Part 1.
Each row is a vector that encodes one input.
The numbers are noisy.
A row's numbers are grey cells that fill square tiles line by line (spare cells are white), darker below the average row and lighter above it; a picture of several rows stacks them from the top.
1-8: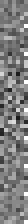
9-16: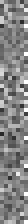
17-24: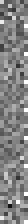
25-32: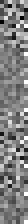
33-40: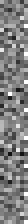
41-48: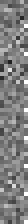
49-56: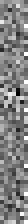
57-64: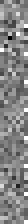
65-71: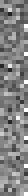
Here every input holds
one of 10 labels.
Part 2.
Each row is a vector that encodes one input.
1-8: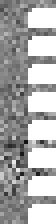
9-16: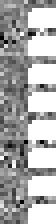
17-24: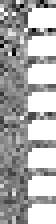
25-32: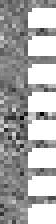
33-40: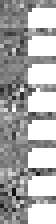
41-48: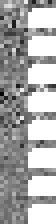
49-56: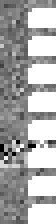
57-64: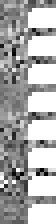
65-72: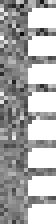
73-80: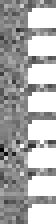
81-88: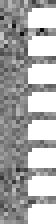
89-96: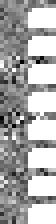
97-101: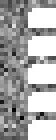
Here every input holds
a point on a 15-point circle.
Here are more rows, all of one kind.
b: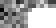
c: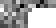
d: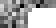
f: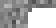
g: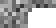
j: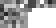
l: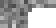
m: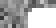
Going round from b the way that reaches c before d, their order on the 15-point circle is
b, m, l, g, f, j, c, d.
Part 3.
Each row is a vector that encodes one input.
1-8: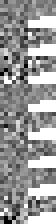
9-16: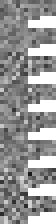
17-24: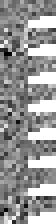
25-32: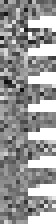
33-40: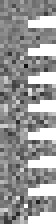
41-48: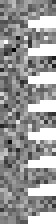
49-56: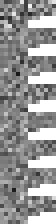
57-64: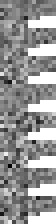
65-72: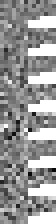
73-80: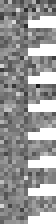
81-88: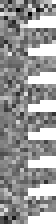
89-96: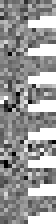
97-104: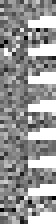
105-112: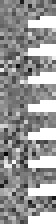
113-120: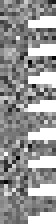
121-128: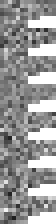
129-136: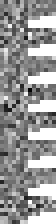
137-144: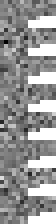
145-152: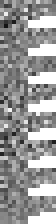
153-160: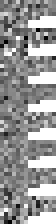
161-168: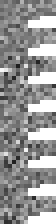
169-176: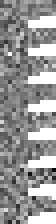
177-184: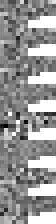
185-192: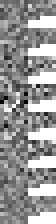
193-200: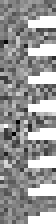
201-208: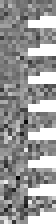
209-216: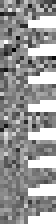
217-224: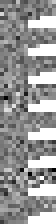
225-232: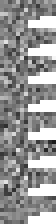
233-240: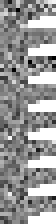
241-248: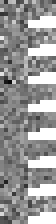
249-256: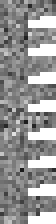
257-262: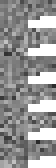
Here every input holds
a point on a 17-point line.
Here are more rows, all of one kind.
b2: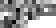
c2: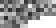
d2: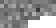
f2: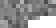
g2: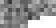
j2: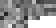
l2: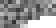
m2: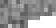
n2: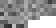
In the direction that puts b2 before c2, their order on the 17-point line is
g2, m2, b2, f2, n2, c2, d2, l2, j2.
